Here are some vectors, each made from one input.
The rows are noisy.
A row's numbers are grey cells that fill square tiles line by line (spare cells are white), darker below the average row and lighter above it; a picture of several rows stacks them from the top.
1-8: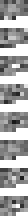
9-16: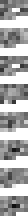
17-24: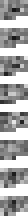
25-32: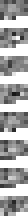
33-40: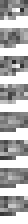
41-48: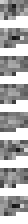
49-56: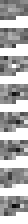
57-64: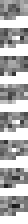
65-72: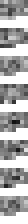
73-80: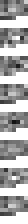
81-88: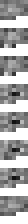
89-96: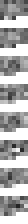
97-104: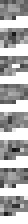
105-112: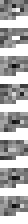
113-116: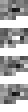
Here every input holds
a true/false value, together with either one of 5 labels, or a point on a 4-point line.
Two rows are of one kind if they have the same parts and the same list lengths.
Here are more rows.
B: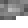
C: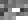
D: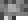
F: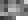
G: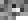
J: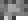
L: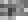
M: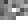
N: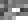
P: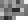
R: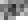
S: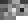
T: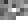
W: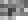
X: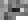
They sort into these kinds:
B, D, F, J, P, X
C, G, L, M, N, R, S, T, W

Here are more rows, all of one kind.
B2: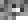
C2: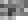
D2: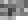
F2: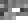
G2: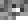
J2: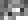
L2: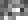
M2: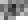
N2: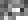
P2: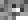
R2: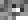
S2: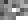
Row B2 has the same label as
G2, M2, P2 and R2.
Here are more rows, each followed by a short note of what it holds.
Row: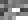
one of 5 labels and a true/false value
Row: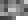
a point on a 4-point line and a true/false value
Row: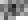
one of 5 labels and a true/false value
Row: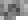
one of 5 labels and a true/false value
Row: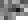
one of 5 labels and a true/false value
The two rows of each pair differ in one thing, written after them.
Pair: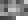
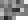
the true/false value
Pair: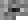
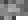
the true/false value
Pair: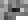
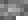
the true/false value
